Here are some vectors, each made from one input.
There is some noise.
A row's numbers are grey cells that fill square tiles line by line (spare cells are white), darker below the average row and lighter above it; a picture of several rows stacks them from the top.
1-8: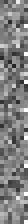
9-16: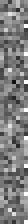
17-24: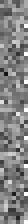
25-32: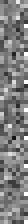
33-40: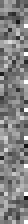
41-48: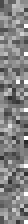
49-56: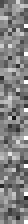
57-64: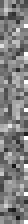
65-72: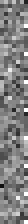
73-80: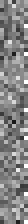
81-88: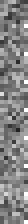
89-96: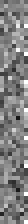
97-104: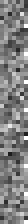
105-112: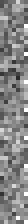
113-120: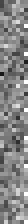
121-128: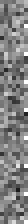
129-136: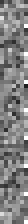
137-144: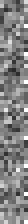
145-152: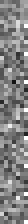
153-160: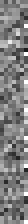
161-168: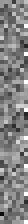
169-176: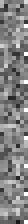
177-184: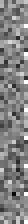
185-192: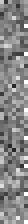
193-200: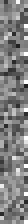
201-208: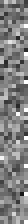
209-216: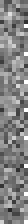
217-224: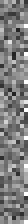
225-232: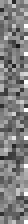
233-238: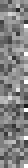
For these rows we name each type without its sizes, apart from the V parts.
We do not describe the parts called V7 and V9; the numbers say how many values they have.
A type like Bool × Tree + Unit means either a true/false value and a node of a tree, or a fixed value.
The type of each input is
Line × Line × V7 × V9 + List(Circle).
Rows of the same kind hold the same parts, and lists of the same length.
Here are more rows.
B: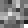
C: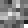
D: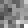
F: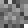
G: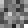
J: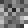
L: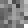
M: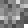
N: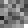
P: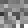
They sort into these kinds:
B, C, G
D, P
F, L, M
J
N

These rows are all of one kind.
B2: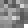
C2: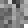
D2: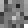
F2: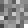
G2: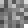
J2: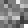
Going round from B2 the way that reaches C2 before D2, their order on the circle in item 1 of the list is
B2, J2, F2, G2, C2, D2.
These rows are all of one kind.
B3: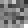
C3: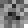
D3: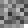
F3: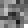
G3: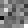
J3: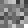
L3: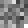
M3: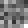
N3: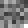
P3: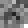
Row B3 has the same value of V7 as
M3 and N3.
